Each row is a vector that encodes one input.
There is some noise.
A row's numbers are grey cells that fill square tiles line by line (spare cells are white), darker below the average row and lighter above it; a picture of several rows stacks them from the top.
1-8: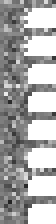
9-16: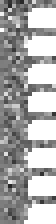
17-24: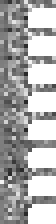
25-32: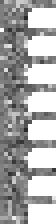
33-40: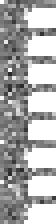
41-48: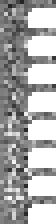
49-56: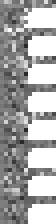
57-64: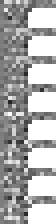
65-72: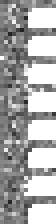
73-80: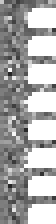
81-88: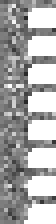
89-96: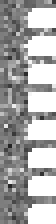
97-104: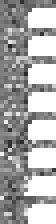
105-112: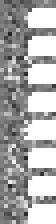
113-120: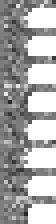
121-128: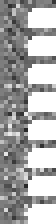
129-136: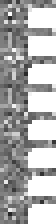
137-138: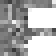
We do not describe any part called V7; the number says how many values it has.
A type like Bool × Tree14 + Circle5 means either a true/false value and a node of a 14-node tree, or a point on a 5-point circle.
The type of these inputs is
Bool × V7 + List2(Line6).
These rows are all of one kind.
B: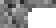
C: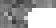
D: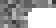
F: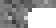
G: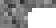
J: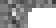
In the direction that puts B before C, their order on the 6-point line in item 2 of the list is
B, G, F, J, C, D.
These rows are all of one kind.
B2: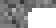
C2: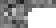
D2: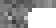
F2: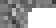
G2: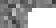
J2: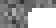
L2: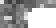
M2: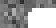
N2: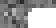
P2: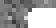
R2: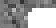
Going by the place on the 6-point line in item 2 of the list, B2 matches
F2, P2 and R2.
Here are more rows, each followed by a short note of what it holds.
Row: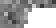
a list of one item
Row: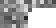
the empty list
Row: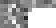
a true/false value and a value of V7
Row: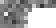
a list of one item
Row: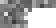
a list of one item
